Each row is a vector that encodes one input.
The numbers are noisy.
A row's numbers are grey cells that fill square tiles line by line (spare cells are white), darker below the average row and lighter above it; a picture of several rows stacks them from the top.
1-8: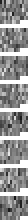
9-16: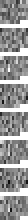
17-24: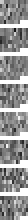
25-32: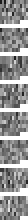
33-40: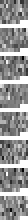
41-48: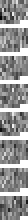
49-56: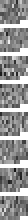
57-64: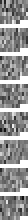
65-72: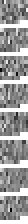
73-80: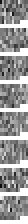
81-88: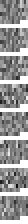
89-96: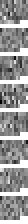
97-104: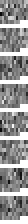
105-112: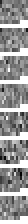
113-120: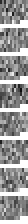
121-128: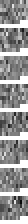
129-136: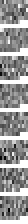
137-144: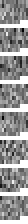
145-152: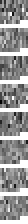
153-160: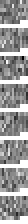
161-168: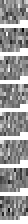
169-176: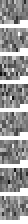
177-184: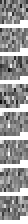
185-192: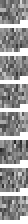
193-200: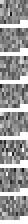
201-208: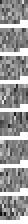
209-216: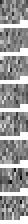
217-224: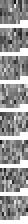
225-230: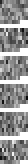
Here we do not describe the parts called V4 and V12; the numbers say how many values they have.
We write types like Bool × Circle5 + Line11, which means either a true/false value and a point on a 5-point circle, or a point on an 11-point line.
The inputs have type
Bool × Bool × Bool × Bool × Circle11 × Tree10 × V4 × V12.
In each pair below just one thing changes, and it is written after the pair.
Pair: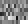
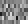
the value of V4
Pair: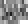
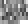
the node of the tree
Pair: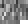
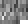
the node of the tree
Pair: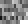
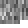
the value of V12
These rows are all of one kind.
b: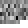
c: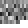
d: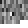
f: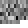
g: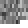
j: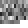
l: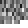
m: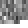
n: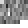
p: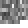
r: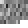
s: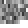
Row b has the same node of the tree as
d, r and s.
